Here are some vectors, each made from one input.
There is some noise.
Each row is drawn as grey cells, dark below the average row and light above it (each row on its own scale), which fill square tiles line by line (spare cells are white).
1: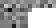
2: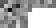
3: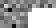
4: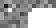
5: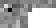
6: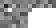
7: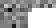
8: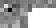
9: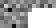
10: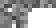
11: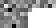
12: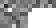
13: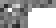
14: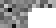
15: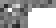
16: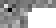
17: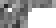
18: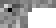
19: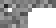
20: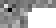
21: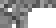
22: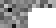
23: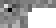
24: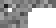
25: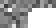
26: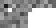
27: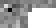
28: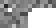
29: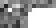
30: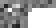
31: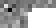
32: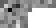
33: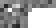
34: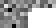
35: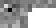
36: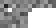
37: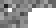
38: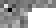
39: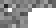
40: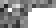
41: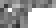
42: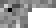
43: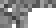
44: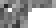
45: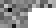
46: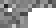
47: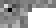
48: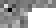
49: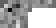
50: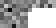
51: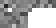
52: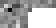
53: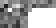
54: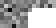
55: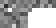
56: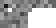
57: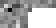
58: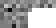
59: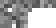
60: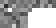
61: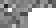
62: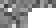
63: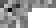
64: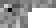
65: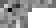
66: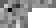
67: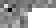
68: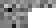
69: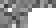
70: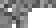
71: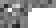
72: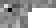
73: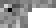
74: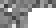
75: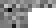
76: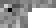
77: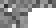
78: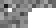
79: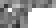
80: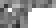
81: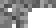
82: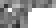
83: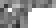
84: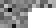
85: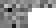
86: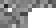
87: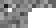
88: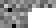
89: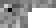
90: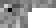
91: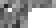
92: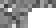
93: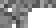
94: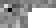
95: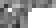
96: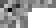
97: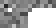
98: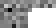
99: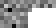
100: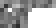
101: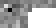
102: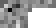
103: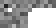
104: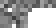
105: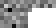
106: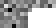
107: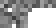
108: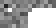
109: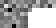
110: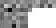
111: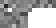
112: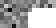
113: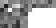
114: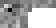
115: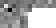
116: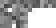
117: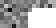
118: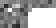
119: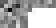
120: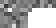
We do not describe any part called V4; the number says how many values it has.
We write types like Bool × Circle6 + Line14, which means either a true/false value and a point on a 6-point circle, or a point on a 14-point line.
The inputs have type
Bool × (Line7 + V4).
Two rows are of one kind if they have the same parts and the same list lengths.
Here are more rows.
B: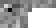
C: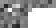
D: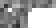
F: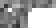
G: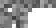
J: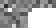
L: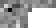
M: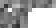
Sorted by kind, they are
B, G, J, L
C, D, F, M

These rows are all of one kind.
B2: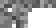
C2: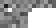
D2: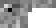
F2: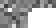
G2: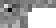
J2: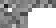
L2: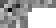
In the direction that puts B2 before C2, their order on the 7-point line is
B2, G2, F2, D2, J2, C2, L2.
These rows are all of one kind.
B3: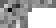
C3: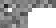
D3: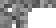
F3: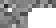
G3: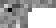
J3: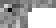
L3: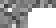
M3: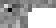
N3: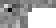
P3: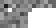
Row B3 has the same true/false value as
G3, J3, M3 and N3.
